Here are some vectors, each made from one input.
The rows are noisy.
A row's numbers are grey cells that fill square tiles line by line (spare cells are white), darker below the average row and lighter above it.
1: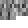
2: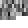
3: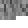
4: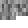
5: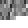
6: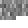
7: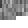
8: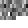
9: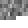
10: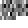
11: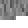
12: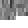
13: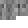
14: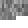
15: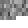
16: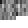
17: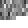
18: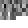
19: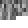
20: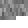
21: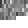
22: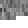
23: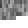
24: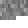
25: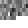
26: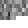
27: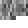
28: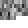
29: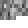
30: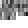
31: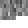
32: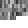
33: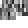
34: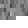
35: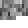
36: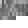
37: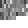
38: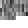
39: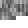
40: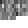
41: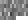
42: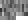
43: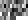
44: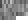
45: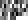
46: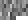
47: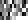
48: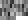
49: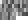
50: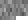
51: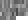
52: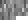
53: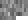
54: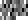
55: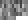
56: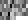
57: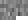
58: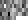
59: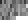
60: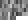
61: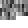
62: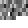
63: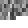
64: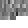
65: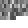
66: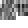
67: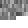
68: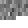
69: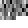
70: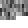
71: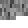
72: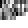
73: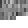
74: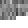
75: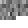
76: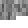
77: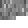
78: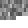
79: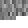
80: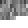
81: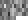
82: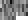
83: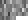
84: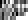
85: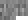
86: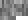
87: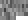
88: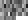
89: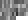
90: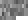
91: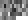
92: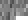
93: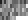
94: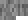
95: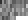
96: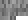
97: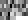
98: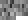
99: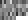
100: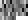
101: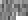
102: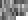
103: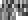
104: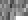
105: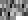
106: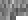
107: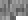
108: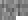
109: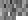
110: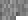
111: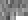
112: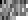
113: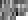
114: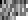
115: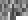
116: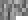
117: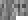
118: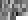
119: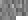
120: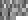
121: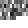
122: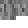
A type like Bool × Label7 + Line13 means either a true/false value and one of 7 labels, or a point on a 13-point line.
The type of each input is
Bool × Circle5 × (Line5 + List2(Line4)).
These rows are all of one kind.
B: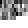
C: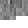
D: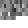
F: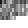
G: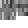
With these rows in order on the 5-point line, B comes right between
C and D.
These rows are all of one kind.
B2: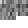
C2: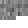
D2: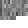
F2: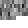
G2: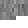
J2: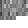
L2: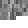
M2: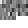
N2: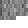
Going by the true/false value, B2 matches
C2 and M2.
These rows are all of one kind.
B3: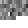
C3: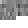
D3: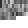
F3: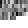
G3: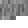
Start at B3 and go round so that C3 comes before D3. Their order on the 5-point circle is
B3, F3, C3, G3, D3.
